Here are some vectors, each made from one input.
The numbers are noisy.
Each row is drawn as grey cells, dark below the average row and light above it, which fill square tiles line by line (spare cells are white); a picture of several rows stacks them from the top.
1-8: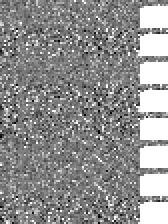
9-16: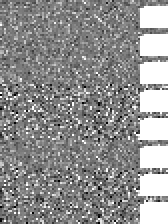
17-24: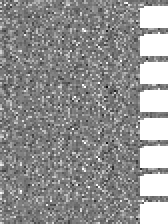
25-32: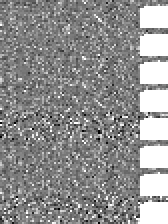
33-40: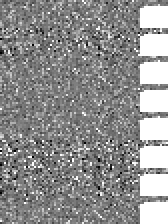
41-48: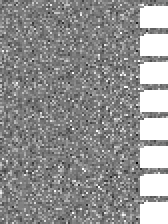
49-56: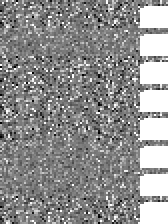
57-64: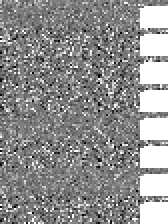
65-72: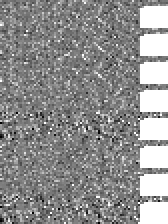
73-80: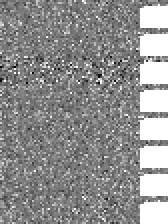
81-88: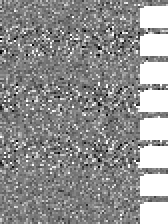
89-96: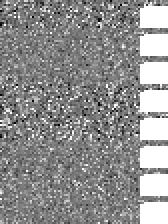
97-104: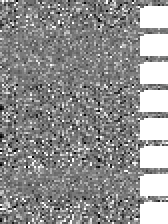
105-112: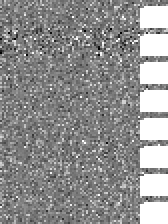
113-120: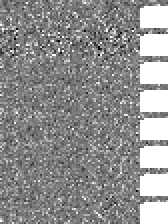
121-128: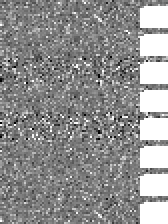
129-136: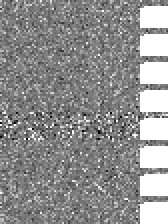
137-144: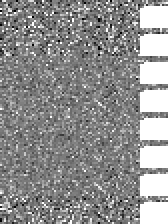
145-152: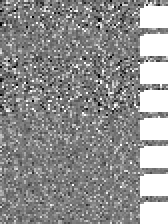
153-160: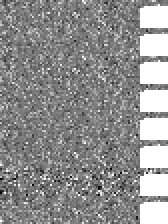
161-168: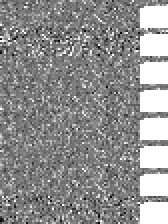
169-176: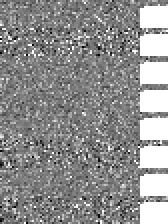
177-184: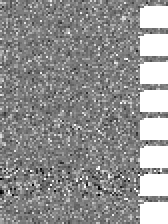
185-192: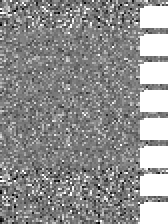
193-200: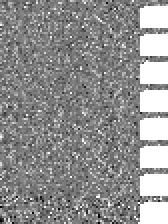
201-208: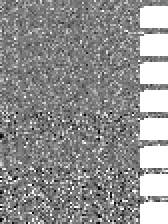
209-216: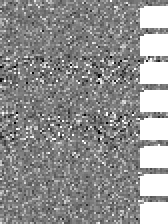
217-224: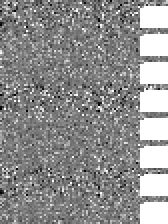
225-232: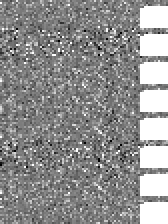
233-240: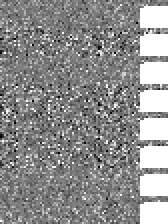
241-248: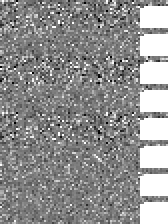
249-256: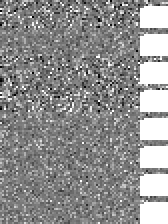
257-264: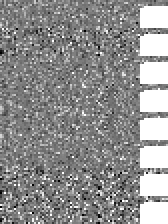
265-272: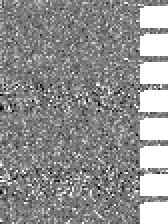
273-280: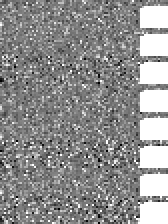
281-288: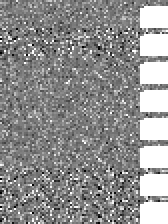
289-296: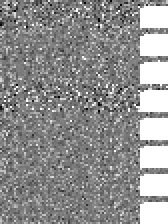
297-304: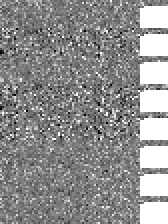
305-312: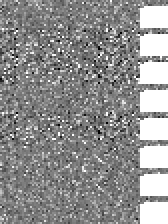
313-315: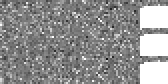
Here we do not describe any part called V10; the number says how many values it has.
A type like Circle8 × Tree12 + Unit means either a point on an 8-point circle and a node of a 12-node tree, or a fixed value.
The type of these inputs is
(Circle9 + Unit) × Tree9 + V10.
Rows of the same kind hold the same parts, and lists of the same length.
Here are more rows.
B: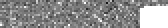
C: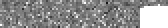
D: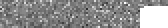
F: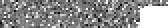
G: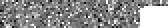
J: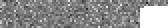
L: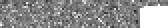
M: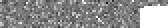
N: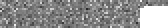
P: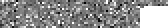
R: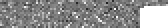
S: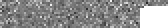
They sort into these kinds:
B, C, L, M, R
D, J, N, S
F, G, P

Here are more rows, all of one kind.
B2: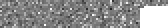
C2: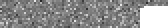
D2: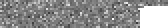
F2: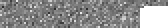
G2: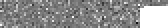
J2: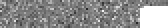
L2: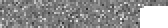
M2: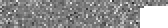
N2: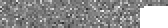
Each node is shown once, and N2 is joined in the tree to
F2 and J2.
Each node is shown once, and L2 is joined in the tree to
C2.
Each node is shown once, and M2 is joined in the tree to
D2.
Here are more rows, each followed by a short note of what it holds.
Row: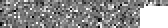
a value of V10
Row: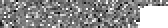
a value of V10
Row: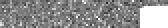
a node of a 9-node tree
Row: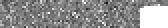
a node of a 9-node tree
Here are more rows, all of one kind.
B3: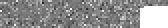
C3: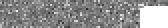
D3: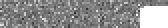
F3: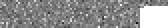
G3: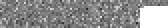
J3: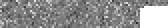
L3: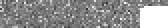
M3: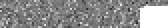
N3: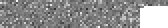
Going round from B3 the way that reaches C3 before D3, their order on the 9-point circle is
B3, M3, J3, F3, N3, C3, L3, D3, G3.
